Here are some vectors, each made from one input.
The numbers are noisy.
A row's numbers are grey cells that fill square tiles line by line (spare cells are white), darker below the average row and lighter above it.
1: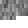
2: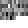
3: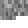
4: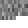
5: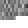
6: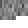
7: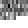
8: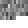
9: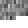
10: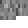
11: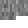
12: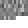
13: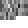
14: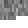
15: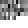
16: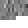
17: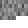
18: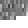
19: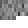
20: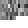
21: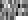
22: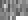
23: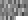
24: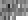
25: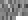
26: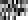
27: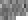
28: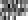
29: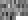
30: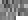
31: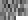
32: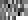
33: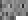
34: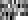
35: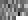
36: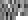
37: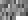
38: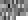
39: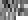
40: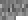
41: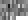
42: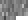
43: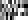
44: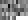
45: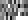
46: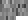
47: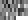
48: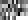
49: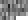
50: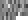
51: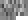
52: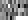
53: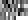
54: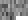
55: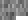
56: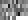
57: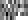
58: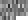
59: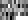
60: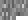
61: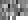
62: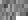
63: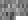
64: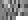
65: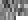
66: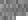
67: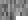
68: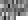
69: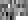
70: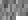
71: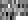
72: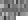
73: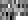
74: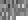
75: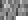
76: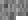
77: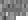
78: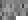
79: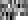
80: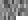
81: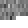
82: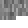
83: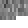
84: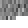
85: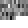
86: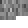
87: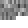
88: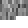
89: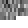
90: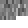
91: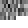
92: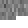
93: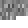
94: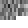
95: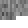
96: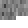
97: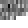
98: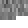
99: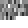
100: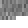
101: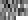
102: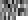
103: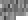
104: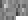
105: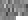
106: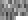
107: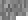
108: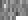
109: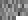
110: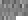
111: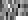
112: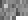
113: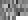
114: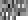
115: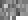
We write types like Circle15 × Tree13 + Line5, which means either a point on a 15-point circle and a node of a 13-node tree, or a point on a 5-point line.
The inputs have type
(Bool × Circle5 + Unit) × (Tree10 + Unit).
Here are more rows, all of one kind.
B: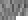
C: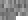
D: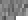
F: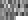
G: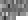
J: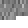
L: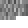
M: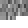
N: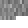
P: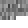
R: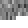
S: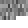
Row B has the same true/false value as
D, G, M and R.
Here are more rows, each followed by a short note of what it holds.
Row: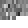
a point on a 5-point circle and a true/false value
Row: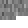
a node of a 10-node tree
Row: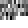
a node of a 10-node tree
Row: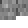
a point on a 5-point circle and a true/false value
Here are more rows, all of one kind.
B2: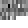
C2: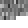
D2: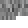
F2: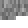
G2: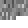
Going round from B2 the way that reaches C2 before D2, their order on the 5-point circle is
B2, C2, F2, G2, D2.
